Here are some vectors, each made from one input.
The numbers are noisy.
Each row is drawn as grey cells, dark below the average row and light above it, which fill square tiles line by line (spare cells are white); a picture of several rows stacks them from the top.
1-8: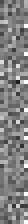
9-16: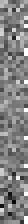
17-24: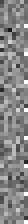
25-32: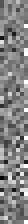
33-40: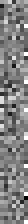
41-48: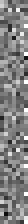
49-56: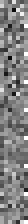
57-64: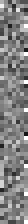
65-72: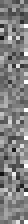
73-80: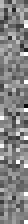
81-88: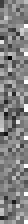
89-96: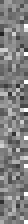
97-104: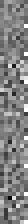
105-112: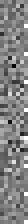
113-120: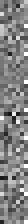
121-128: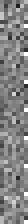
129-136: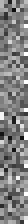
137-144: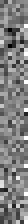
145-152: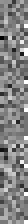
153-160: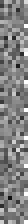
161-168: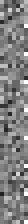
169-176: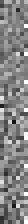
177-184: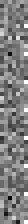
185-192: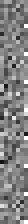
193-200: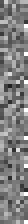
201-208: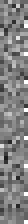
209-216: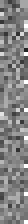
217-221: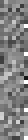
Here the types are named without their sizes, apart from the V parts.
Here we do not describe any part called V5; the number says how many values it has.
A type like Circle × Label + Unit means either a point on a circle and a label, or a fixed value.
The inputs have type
(Bool × Bool × Bool + Unit) × V5 + Circle.
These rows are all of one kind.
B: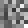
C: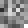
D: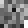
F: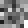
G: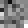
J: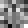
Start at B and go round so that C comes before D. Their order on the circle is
B, J, C, F, G, D.
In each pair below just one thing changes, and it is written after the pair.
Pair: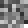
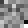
the value of V5
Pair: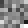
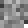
one of the three true/false values
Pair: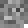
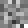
the value of V5
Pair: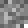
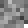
one of the three true/false values
